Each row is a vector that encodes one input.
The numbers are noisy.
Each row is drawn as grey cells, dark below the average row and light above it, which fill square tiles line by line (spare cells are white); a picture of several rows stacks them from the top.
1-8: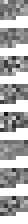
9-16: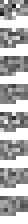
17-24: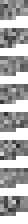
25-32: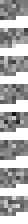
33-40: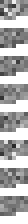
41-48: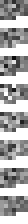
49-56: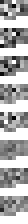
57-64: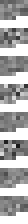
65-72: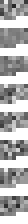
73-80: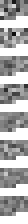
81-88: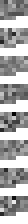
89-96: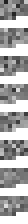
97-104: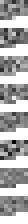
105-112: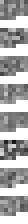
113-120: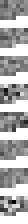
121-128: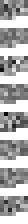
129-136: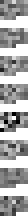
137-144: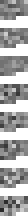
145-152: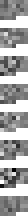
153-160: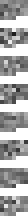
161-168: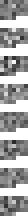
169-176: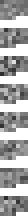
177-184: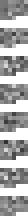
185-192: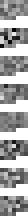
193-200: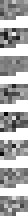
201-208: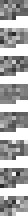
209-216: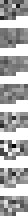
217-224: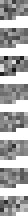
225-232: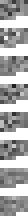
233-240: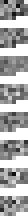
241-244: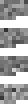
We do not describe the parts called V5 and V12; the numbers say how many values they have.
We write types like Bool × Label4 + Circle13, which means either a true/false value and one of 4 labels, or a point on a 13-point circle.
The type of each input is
(Bool × Bool × Bool + V5) × V12 + Tree11.
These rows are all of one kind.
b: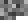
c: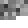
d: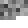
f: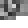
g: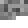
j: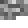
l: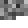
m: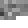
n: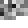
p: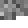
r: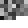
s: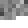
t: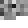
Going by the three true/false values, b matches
n and r.
